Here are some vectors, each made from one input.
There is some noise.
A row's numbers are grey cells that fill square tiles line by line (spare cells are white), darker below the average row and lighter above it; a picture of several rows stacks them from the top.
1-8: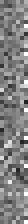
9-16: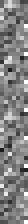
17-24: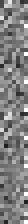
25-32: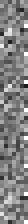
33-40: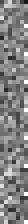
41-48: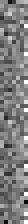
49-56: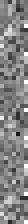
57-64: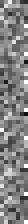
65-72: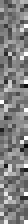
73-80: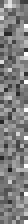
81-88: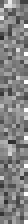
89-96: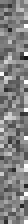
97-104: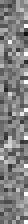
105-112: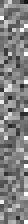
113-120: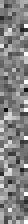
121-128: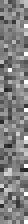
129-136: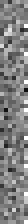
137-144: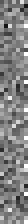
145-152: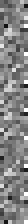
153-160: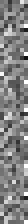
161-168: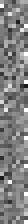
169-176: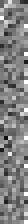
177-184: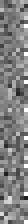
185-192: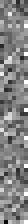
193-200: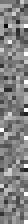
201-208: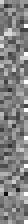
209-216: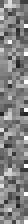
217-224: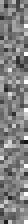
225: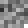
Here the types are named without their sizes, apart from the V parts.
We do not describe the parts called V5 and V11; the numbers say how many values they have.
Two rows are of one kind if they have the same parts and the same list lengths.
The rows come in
3 kinds.
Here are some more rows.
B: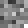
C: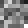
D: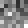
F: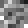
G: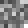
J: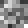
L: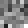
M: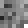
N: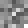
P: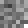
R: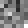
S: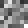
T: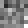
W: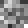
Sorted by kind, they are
B, D, G, L, N, R
C, F, J, S, W
M, P, T

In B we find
a value of V5 and a value of V11.
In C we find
a label and a true/false value.
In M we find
a point on a line and a value of V5.
